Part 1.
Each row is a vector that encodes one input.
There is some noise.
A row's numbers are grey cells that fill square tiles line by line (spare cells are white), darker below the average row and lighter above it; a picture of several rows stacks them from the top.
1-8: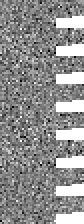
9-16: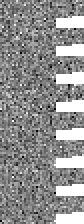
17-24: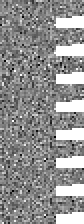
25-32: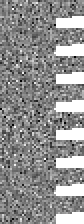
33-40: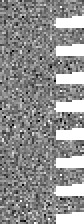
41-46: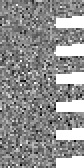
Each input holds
either one of 6 labels, or a node of a 7-node tree.
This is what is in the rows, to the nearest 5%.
About 45% of them hold one of 6 labels. The rest hold a node of a 7-node tree.
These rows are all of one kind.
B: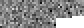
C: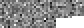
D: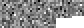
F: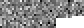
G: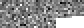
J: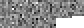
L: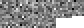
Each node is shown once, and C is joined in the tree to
D and J.
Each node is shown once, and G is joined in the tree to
L.
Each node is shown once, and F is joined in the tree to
B.
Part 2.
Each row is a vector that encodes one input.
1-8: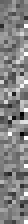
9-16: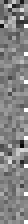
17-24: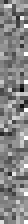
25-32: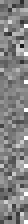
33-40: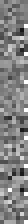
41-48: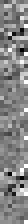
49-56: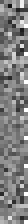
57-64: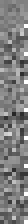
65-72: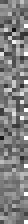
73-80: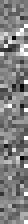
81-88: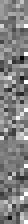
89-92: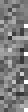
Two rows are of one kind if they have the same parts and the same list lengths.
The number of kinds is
2.
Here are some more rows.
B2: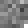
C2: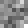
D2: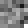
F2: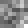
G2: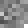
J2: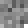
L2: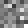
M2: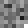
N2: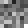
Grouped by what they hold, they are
B2, C2, D2, F2, G2, J2, L2, M2
N2

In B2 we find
a point on an 8-point circle and a true/false value.
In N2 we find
a true/false value.
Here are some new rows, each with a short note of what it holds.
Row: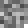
a point on an 8-point circle and a true/false value
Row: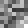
a true/false value
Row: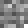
a point on an 8-point circle and a true/false value
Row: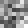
a point on an 8-point circle and a true/false value
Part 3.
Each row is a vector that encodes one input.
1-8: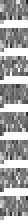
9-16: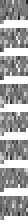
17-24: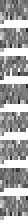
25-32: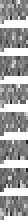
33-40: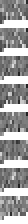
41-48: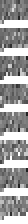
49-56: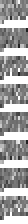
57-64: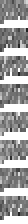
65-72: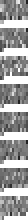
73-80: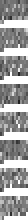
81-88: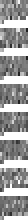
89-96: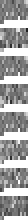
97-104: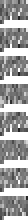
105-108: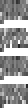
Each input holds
either a point on a 9-point circle, or three true/false values.
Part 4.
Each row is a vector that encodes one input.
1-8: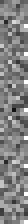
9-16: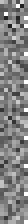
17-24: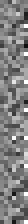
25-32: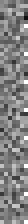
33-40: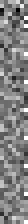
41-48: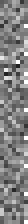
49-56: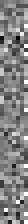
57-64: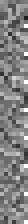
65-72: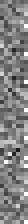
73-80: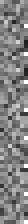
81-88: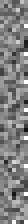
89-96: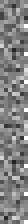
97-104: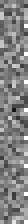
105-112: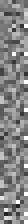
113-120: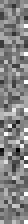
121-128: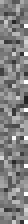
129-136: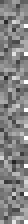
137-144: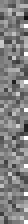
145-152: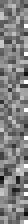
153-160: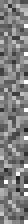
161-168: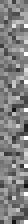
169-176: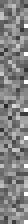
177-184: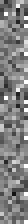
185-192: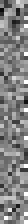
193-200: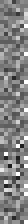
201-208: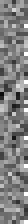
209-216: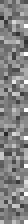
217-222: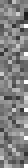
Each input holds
either a point on a 6-point circle, or five true/false values.
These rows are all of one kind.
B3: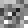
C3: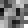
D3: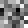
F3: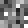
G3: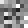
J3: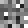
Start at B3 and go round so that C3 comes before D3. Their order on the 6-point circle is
B3, G3, J3, F3, C3, D3.
